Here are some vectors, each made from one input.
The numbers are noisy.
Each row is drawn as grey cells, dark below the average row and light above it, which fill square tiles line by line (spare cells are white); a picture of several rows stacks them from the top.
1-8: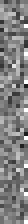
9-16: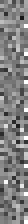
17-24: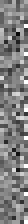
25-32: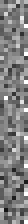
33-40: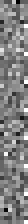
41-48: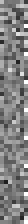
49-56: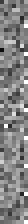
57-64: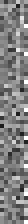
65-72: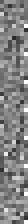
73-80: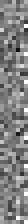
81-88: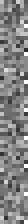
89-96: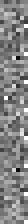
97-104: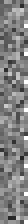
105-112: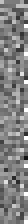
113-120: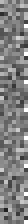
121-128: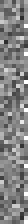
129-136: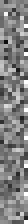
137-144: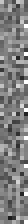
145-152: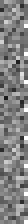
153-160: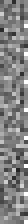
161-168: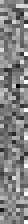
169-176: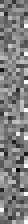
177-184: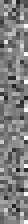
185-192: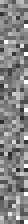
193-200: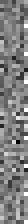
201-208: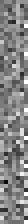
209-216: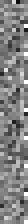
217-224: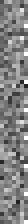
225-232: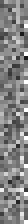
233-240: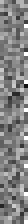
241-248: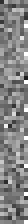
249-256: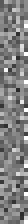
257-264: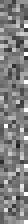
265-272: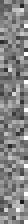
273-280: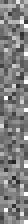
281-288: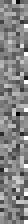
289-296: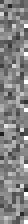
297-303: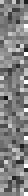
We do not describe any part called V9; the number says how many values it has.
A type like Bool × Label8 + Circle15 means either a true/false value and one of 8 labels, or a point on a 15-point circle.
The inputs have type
Bool × Bool × Bool × Bool + List2(Line5) × V9.
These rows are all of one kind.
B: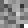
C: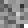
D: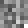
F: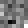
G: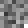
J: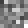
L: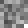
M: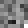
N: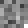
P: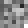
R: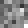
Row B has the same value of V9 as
C and L.
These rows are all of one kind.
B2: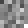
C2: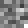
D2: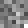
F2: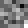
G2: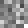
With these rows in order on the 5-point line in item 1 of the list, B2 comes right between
D2 and G2.
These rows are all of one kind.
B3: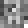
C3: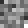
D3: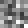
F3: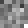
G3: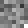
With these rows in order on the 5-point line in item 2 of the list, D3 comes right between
B3 and F3.
